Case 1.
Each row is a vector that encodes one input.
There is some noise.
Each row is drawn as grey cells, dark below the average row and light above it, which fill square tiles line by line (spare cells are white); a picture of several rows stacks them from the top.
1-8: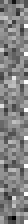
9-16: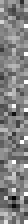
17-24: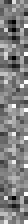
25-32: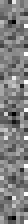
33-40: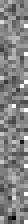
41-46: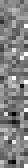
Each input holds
a true/false value, together with either a fixed value, or a node of a 7-node tree.
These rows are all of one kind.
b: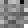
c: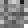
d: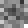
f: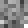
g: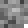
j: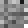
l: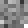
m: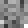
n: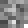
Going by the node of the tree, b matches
c, d and j.
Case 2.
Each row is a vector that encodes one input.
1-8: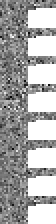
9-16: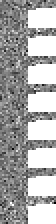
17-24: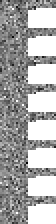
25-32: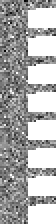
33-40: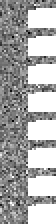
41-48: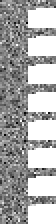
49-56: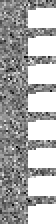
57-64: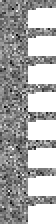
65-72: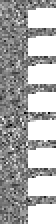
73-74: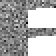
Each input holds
a point on a 9-point line, together with either a fixed value, or a node of a 7-node tree.
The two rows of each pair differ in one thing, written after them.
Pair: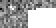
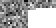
the node of the tree
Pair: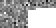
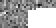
the place on the 9-point line
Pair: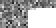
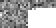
the node of the tree
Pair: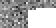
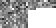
the node of the tree
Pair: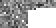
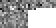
the node of the tree
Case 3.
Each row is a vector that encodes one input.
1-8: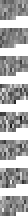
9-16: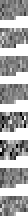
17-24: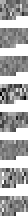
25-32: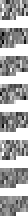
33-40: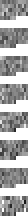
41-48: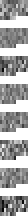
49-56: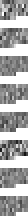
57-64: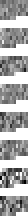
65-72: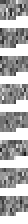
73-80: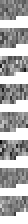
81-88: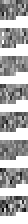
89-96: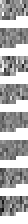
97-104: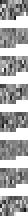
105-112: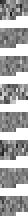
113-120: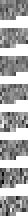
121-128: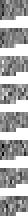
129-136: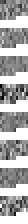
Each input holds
either a point on a 6-point circle, or a point on an 11-point line.
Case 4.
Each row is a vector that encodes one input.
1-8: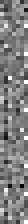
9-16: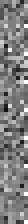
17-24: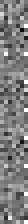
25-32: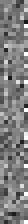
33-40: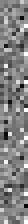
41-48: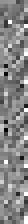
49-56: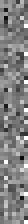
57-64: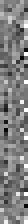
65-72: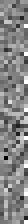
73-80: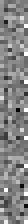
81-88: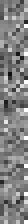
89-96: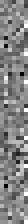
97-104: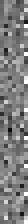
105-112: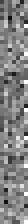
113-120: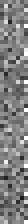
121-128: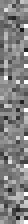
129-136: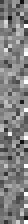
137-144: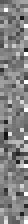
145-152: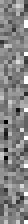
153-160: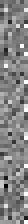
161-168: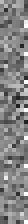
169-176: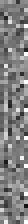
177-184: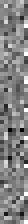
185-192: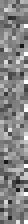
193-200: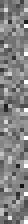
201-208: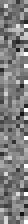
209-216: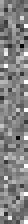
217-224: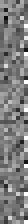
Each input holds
either a point on a 10-point circle and a node of a 19-node tree, or a fixed value.
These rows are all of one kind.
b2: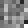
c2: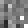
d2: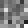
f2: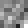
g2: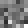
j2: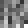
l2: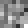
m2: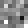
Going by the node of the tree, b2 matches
f2 and l2.
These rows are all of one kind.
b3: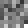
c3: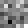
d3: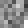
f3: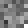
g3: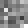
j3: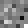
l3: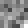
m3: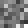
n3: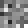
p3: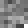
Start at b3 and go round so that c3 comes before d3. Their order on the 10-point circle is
b3, m3, n3, c3, g3, j3, l3, d3, p3, f3.
